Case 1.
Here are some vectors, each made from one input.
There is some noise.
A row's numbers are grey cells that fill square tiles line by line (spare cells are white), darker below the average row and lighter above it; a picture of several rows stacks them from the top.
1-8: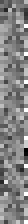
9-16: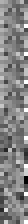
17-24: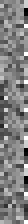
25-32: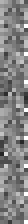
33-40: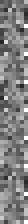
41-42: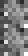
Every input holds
a point on a 5-point line.
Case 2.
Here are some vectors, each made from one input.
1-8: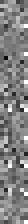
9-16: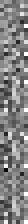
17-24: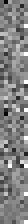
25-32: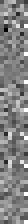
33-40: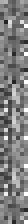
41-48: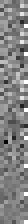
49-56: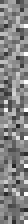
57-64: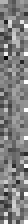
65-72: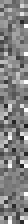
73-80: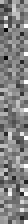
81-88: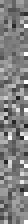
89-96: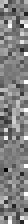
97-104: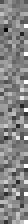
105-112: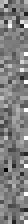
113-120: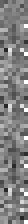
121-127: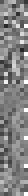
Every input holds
a node of an 11-node tree.
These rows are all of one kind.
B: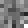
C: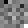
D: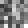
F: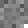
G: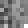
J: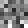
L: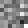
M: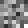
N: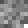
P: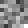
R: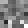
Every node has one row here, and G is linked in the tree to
D and F.
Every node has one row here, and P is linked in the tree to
N.
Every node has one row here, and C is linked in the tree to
F.
